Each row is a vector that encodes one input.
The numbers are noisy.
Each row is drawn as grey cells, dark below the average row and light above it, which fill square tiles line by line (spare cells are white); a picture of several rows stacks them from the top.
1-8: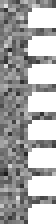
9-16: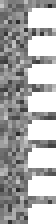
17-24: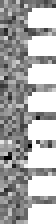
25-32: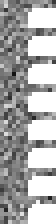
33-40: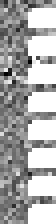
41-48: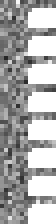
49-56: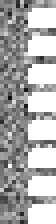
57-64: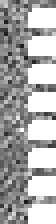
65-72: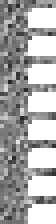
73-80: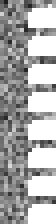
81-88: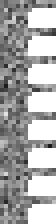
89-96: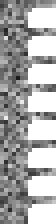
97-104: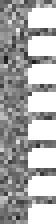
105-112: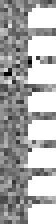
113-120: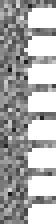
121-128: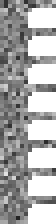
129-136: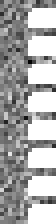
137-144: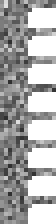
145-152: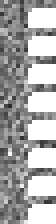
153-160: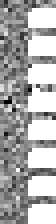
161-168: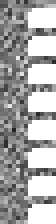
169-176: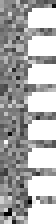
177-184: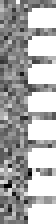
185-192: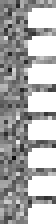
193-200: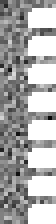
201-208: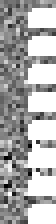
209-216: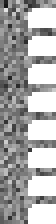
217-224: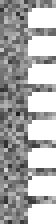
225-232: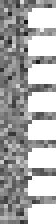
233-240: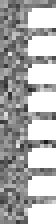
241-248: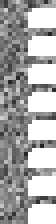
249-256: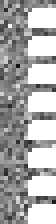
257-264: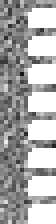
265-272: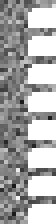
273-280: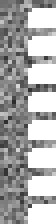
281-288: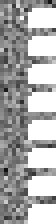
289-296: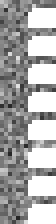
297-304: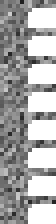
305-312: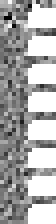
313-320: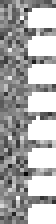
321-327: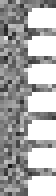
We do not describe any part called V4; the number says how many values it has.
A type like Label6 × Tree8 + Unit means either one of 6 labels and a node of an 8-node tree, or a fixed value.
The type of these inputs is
List2(Bool × V4).
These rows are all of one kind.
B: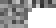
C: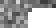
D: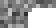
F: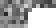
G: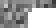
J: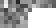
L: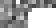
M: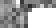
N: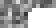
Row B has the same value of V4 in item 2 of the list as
C and J.
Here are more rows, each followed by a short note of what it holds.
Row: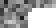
a list of one item
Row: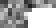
a list of one item
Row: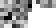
the empty list
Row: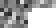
a list of one item
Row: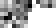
the empty list
